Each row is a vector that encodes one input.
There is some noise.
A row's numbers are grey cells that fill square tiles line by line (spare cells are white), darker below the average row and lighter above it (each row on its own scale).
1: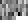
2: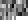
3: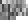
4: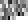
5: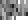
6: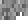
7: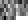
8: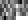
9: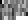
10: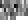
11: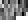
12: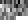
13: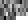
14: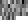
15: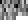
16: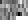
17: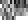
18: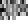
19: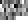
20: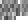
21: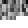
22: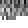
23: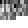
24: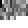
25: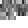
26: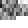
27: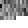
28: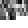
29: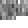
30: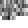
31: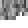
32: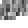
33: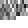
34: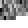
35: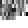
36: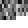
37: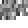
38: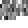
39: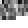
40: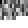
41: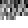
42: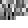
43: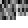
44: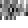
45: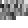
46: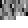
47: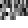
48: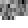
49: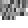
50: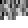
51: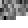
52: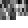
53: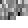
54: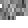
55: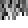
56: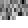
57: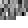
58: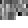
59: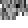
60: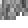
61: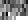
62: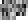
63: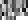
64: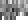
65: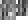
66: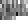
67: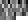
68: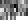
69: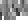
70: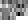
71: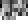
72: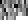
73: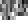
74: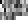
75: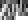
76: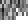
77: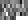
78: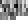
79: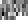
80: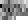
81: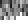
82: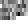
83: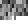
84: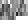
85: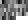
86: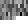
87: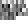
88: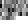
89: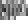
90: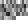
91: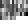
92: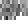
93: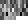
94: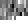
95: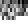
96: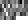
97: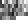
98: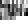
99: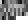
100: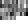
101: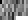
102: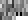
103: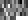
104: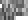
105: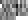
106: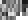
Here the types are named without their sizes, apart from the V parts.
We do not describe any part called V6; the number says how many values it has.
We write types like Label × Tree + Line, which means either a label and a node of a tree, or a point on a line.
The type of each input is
(Bool × Bool × Bool × Bool + Unit) × V6 + Line.
